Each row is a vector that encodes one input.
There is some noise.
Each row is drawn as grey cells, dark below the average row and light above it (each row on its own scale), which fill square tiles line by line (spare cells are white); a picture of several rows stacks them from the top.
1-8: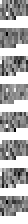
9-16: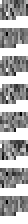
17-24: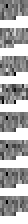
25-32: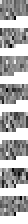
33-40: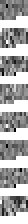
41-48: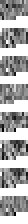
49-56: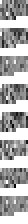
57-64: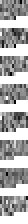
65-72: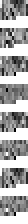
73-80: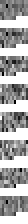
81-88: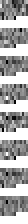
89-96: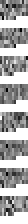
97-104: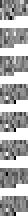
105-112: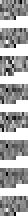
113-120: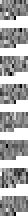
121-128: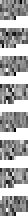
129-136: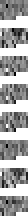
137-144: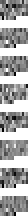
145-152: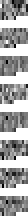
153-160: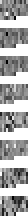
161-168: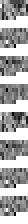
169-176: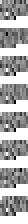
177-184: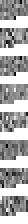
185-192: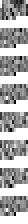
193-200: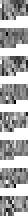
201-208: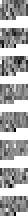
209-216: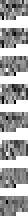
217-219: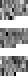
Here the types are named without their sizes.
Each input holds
either a point on a circle, or a point on a line.
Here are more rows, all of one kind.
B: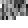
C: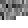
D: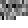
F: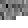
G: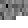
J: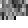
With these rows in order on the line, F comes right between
C and G.
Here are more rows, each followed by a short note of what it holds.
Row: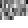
a point on a circle
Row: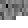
a point on a line
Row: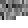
a point on a line
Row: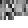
a point on a circle
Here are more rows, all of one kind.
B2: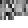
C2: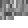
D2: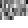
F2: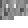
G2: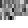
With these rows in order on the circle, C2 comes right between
B2 and F2.
